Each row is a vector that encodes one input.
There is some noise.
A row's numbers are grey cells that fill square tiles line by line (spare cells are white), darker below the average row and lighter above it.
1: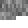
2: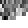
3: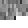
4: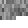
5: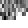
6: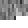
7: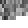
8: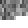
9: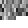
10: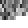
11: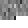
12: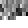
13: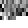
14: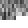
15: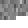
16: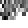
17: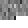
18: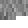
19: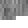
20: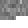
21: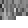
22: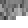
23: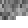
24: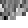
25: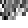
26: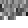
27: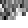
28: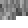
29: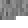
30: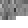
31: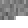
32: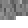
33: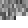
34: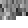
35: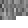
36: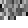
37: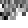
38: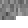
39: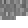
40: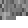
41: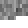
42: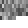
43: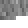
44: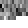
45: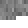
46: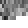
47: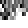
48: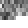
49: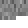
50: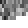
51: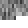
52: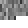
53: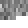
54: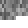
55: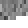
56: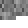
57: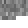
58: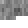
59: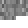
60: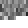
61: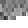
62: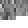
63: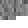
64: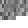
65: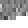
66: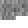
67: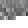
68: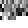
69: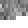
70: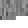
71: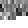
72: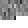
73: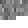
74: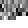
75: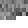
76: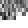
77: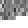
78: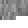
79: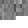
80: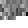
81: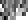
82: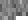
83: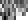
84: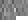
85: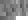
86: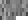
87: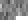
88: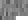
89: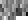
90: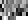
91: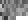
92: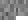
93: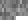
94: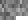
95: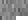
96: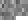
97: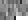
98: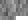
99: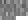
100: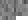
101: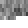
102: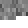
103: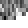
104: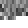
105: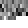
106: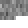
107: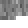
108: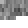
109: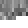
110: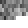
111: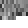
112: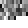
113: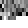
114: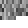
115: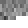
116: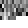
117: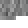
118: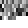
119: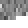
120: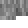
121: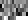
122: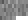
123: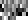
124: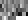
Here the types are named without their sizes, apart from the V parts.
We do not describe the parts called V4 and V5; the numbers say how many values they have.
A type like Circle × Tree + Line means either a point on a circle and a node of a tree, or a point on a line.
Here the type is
(Bool × Bool × Bool × (Circle + V4) + Unit) × V5.
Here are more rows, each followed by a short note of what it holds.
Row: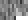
a value of V5
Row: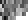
a point on a circle, three true/false values and a value of V5
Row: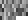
a point on a circle, three true/false values and a value of V5
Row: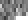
three true/false values, a value of V4 and a value of V5
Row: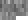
a point on a circle, three true/false values and a value of V5
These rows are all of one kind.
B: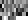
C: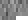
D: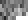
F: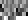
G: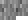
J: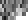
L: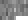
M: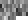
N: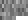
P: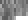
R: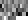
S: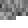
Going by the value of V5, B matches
D and L.
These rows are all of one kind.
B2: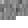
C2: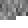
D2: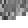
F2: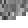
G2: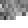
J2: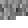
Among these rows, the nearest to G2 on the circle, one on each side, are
D2 and J2.
